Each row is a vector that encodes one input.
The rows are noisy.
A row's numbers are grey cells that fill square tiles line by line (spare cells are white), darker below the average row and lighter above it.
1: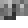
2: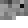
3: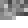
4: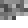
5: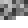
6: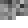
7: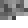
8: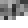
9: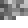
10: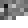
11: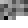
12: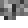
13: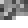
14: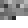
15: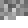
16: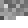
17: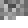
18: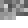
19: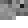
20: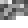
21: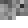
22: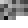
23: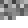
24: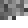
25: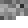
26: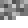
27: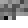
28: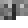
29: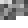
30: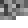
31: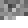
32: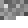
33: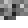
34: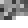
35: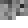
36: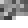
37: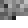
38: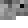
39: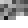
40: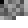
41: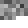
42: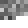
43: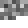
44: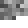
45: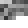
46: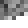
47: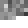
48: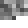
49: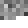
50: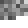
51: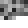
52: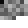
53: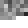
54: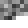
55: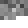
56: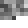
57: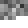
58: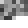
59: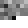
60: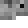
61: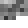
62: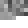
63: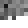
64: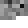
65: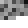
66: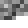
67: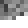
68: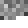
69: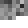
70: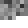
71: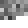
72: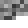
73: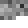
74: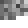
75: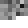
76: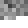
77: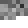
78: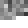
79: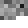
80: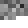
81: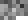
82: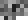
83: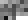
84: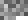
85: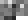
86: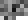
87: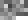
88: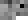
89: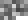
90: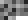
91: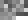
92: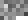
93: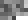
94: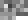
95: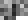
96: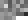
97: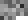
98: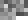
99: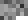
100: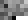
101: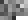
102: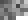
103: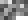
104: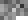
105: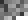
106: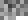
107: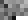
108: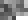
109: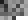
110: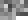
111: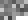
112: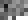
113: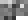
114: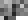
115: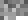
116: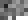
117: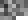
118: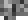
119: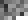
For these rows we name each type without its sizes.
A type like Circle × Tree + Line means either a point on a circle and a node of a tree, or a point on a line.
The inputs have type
Bool × Bool × Bool + (Circle + Unit) × Line.
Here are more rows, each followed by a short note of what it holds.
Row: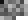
a point on a circle and a point on a line
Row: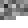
a point on a circle and a point on a line
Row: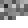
a point on a circle and a point on a line
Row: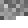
three true/false values
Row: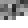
a point on a circle and a point on a line
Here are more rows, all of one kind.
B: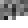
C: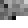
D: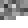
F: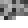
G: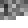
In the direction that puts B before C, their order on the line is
F, B, C, G, D.
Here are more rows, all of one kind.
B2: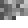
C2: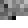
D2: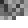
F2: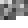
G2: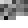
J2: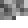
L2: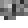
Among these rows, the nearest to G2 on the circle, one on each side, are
D2 and J2.
